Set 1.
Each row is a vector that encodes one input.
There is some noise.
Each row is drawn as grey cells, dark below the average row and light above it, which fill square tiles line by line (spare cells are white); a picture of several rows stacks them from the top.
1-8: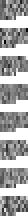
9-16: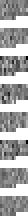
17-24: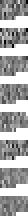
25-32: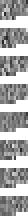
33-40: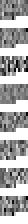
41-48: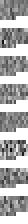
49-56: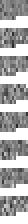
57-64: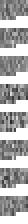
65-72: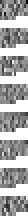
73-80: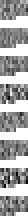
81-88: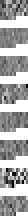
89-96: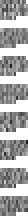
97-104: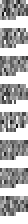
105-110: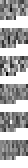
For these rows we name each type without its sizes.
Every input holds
a point on a line, together with either a label, or a point on a line.
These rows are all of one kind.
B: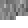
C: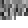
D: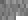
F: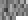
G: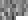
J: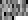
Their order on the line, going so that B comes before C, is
J, F, B, C, G, D.
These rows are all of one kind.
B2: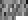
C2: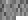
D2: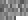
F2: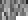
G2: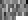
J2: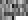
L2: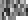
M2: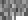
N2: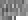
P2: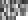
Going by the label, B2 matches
C2, D2, L2 and P2.
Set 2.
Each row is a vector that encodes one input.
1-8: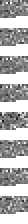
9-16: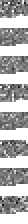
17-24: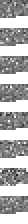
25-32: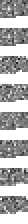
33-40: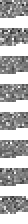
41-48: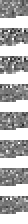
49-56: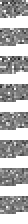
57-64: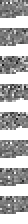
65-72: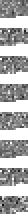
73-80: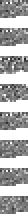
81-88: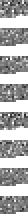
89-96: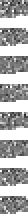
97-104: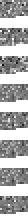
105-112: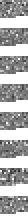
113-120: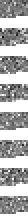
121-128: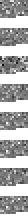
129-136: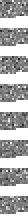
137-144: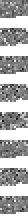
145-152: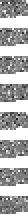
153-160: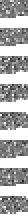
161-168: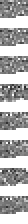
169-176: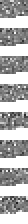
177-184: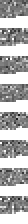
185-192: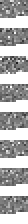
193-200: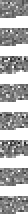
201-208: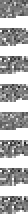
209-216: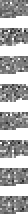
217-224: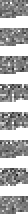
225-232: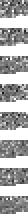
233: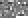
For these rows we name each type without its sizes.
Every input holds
either a point on a circle and a true/false value, or a fixed value, or a node of a tree.
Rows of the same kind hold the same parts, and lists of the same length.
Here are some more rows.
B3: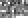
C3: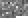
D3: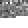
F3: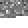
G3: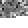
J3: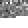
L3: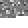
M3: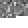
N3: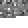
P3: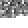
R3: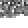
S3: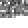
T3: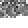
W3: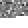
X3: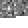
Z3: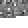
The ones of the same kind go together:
B3, P3, R3, S3, T3
C3, D3, F3, J3, L3, M3, N3, W3, X3, Z3
G3

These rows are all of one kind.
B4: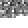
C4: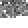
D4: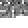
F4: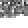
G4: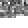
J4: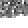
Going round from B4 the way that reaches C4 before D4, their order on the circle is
B4, J4, F4, G4, C4, D4.
